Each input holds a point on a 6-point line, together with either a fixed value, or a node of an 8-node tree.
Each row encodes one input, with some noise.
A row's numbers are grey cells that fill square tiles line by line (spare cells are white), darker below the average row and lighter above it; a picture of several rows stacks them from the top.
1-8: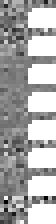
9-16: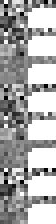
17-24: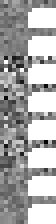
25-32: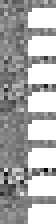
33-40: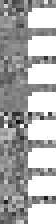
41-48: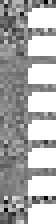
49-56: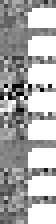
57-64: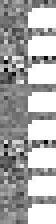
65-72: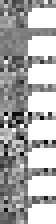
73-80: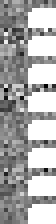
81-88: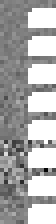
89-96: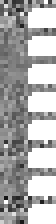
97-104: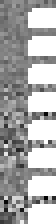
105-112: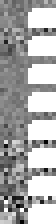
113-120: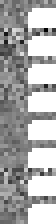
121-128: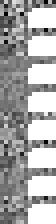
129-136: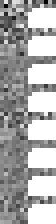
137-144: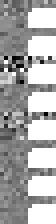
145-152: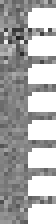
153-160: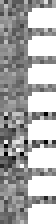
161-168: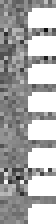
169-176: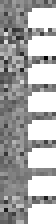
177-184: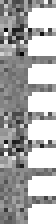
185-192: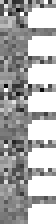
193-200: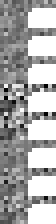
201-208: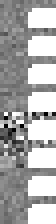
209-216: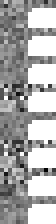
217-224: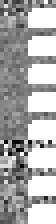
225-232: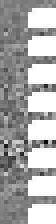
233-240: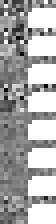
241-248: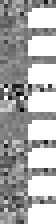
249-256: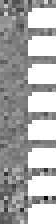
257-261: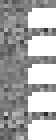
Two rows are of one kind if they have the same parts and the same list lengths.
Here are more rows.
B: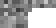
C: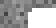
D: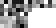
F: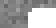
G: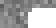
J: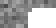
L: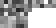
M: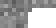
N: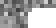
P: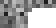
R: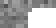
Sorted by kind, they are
B, F, G, J, L, M, N, R
C, D, P

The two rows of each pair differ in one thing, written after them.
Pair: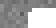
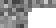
the node of the tree
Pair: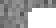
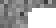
the place on the 6-point line
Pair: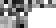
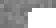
the place on the 6-point line
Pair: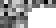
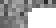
the place on the 6-point line
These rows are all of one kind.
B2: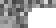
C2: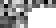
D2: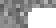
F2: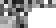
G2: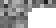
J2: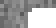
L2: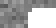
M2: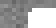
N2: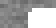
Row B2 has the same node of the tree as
C2, G2 and M2.
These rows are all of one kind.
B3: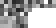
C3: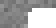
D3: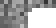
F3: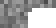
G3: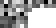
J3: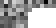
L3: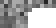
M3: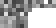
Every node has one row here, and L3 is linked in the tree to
M3.
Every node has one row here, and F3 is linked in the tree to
C3, G3, J3 and M3.
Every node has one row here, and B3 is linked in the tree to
G3.
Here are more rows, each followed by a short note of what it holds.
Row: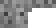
a point on a 6-point line
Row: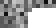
a point on a 6-point line
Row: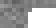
a point on a 6-point line and a node of an 8-node tree
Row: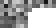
a point on a 6-point line and a node of an 8-node tree
